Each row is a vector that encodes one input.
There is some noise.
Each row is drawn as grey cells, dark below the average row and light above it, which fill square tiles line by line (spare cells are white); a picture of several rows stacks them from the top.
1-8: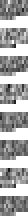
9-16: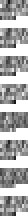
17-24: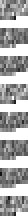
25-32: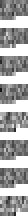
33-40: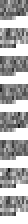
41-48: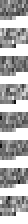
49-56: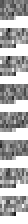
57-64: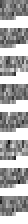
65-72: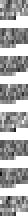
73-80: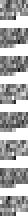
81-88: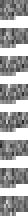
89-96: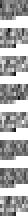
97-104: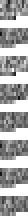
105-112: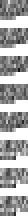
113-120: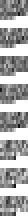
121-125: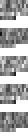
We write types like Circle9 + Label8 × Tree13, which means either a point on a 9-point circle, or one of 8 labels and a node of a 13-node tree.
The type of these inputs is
Bool × (Tree7 + Unit) + Line12.
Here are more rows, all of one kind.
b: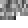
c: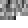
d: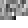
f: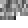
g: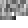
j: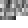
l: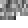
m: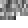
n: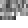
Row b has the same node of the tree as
f, l and m.
